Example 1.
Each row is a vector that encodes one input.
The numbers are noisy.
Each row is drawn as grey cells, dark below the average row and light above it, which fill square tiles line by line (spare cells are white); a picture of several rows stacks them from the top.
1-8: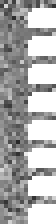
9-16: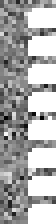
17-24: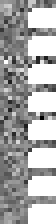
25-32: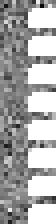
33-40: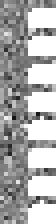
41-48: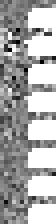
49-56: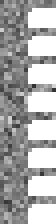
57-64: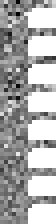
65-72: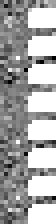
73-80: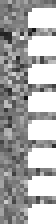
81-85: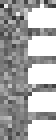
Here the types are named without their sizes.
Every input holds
a point on a line.
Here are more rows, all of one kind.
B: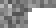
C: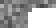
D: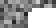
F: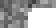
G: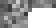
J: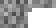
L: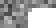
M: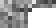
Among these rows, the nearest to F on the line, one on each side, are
C and G.
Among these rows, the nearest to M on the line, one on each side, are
G and L.
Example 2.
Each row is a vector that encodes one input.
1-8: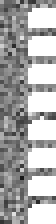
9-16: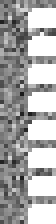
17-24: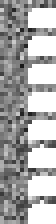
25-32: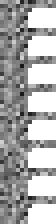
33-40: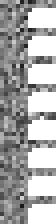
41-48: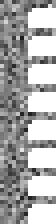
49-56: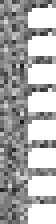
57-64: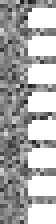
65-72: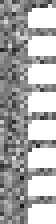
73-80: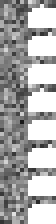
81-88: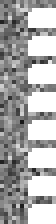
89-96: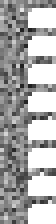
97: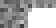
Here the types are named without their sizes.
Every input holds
a node of a tree.
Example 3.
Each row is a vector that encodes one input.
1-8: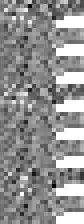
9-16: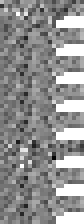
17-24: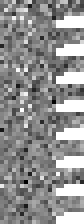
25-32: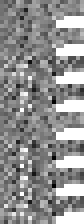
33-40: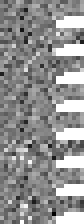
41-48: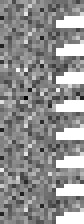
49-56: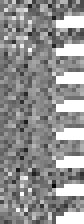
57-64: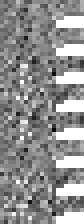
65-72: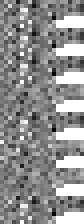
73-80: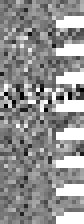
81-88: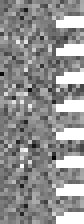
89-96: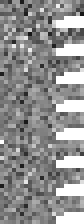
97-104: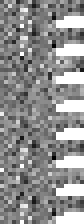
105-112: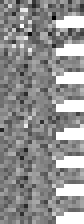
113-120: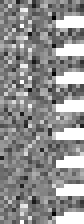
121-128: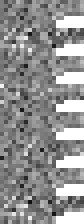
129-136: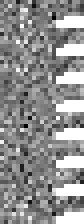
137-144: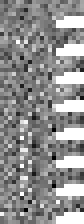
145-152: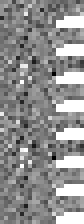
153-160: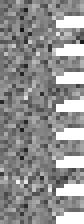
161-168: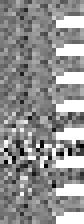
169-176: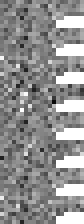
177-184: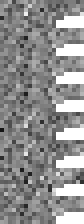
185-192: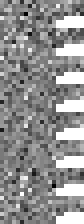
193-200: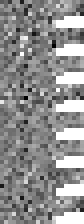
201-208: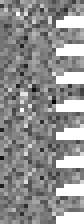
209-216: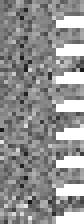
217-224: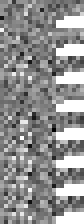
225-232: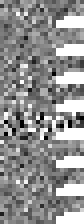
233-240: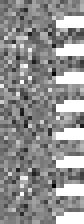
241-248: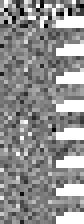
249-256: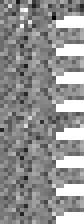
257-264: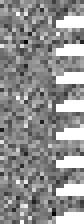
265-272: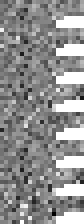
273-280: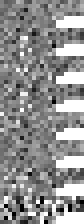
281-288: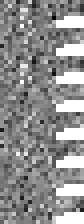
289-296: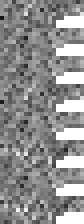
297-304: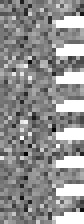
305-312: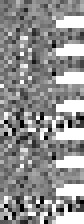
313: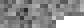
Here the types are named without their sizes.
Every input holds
either a fixed value, or three true/false values.
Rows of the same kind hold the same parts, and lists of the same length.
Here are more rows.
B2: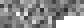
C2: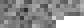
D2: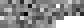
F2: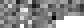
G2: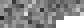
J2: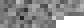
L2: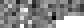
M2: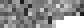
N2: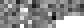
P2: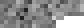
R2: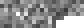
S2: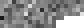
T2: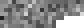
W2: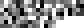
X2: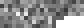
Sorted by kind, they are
B2, C2, D2, F2, G2, J2, L2, M2, N2, P2, R2, S2, T2, X2
W2

